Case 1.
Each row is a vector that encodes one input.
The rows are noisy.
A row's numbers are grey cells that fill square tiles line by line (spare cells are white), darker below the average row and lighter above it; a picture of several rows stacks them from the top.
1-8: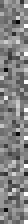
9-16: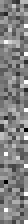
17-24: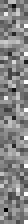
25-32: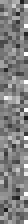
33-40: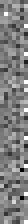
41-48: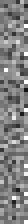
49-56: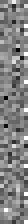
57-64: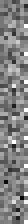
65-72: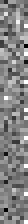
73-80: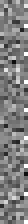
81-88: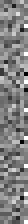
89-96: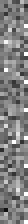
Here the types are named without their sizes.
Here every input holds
either a point on a circle and a true/false value, or a fixed value, or a node of a tree.
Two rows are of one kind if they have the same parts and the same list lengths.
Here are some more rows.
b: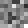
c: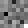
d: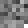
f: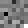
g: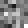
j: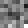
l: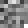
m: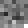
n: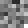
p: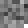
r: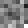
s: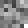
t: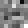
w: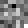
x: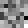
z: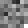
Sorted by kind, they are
b, c, d, f, j, m, n, p, r, z
g, l, s, t, w
x

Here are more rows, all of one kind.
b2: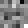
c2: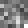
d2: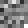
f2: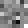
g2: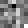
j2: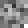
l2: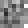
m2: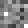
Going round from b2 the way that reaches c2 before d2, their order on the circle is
b2, c2, d2, g2, l2, j2, f2, m2.
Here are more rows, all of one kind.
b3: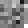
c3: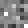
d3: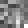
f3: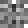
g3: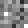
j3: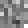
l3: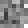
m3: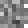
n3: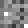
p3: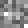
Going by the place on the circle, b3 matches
g3 and n3.
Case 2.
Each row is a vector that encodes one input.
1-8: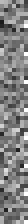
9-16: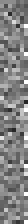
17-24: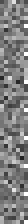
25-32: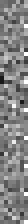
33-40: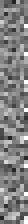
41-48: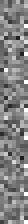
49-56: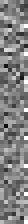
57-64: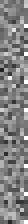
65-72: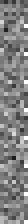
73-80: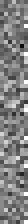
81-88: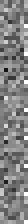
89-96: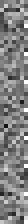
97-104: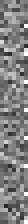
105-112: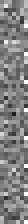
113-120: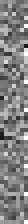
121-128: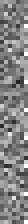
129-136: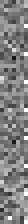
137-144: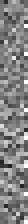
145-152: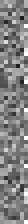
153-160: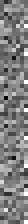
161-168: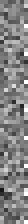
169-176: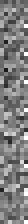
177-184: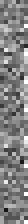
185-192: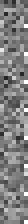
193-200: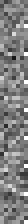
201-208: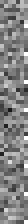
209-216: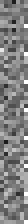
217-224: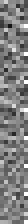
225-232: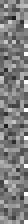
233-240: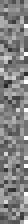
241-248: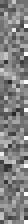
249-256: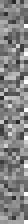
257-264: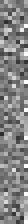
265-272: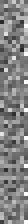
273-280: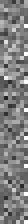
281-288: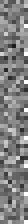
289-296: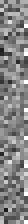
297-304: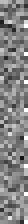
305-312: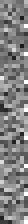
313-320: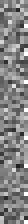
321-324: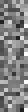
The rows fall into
2 kinds.
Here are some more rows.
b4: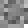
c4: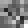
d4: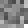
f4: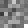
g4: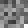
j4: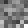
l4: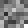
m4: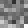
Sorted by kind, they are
b4, d4, g4, j4, l4, m4
c4, f4

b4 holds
a point on an 8-point line.
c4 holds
a point on a 13-point line and a true/false value.
